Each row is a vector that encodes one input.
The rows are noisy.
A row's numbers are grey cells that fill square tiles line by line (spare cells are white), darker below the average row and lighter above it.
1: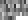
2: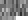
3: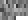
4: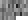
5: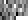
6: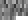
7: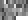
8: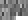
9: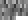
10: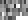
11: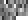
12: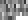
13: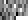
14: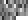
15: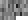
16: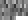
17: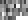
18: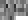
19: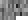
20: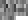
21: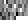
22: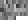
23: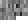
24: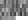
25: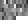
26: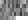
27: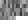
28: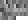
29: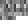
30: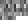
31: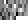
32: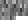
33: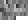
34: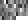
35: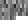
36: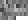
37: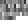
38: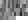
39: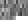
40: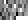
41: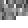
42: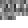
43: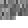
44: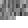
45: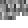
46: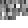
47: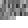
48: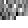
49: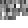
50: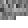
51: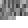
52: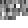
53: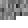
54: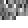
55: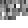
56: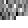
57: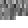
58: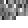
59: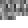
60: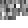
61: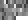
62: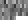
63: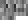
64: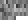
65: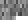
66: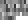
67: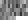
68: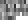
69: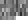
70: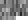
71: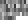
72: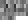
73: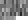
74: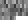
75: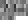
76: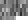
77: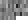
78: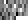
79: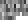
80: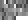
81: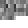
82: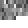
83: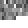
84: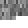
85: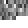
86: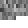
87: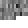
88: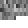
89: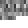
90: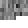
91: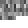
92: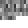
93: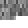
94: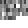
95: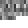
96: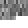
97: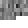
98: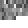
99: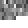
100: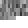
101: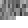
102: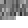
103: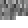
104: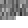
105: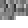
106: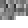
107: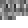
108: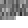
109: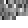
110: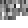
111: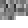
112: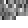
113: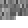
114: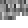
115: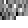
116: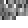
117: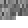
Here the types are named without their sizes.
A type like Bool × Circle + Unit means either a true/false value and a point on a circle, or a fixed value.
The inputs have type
Line.
